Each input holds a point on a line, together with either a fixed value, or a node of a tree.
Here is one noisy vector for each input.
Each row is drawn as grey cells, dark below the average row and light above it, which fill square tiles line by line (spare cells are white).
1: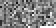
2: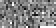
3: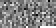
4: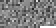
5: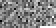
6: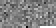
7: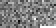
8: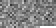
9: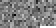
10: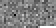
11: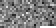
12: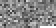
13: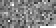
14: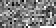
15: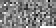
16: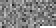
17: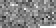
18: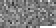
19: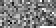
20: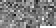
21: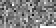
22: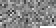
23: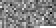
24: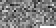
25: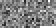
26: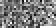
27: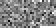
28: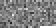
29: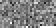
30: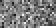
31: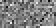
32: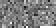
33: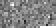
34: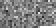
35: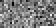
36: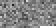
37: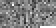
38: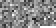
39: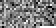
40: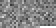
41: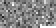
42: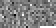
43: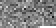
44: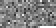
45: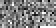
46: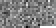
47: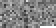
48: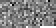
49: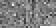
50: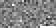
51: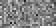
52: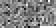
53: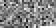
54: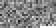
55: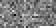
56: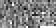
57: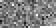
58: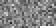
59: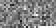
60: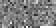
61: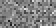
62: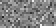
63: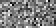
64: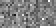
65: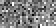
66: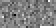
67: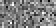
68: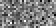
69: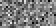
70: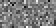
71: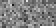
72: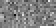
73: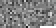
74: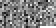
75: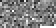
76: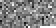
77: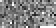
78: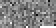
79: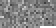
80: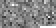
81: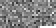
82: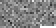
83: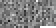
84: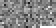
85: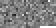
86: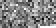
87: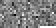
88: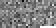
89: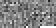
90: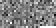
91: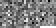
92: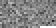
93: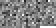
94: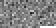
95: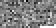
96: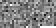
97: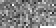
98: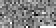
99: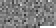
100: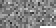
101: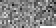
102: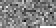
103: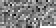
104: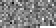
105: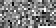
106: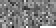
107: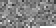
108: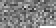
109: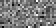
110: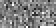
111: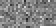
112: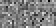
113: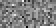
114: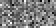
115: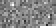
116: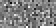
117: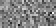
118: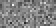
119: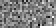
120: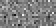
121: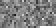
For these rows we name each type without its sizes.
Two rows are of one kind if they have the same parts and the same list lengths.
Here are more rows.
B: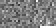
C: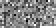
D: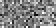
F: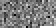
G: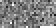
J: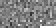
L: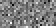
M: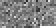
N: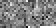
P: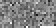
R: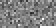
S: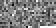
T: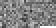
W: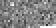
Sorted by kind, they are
B, C, F, J, M, N, R, S, T, W
D, G, L, P

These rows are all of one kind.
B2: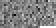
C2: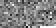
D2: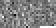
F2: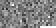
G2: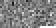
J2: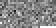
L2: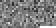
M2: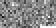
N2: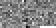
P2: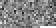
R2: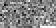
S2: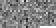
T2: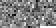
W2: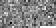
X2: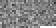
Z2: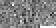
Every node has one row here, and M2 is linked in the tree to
P2.
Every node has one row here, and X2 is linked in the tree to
B2, D2, J2, N2 and T2.
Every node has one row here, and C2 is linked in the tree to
D2.
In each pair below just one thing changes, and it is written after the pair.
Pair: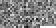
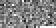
the place on the line
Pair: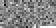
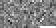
the place on the line
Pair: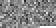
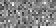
the place on the line
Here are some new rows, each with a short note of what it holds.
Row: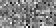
a point on a line
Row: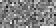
a point on a line
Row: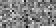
a point on a line and a node of a tree
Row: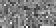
a point on a line
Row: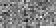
a point on a line and a node of a tree
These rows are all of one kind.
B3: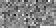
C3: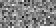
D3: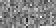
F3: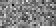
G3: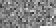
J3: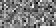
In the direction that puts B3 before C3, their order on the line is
G3, J3, B3, D3, F3, C3.
